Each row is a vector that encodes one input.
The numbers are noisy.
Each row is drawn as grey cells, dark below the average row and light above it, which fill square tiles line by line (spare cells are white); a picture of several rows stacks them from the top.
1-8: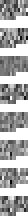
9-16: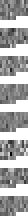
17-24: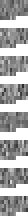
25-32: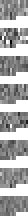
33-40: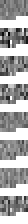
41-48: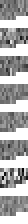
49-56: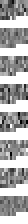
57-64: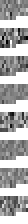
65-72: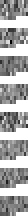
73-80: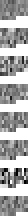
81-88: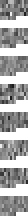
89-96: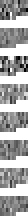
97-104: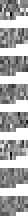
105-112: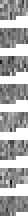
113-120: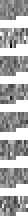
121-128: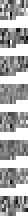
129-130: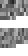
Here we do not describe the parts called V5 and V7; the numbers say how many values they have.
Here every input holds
a true/false value and a value of V7, together with either a point on a 6-point line, or a value of V5.
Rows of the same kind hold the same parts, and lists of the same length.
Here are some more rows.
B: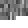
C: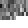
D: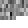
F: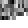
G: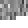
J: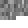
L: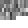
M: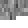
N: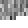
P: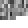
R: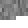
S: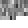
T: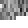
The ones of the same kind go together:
B, G, J, N, P
C, D, F, L, M, R, S, T

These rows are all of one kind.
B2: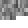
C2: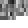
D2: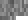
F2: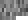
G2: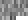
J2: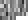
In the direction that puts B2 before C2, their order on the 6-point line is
F2, D2, B2, J2, C2, G2.
